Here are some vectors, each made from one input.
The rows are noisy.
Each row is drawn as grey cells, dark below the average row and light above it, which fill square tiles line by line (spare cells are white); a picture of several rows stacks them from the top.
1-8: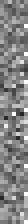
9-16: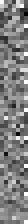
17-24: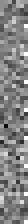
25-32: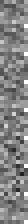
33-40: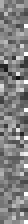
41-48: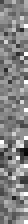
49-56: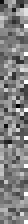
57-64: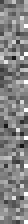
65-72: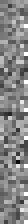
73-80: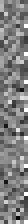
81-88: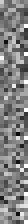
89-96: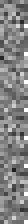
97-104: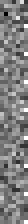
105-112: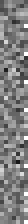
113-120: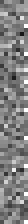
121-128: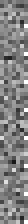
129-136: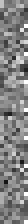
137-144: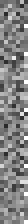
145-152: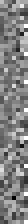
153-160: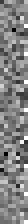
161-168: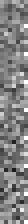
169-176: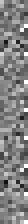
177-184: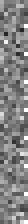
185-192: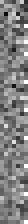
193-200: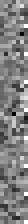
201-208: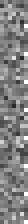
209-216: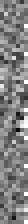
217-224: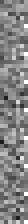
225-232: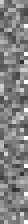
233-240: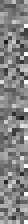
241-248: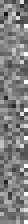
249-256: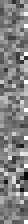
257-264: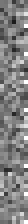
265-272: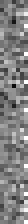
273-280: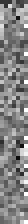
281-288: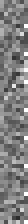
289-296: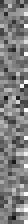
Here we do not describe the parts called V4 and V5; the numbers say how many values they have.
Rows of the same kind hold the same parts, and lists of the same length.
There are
5 kinds of row.
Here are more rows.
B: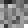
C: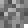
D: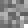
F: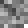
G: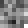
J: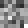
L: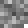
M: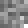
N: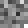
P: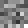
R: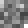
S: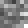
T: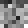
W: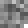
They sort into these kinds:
B, T
C, D, M, W
F, L, R
G, N, S
J, P

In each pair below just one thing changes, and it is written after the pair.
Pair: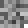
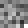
the place on the 7-point line
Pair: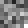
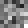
the place on the 7-point line
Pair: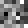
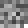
the value of V4
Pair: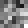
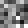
the value of V4
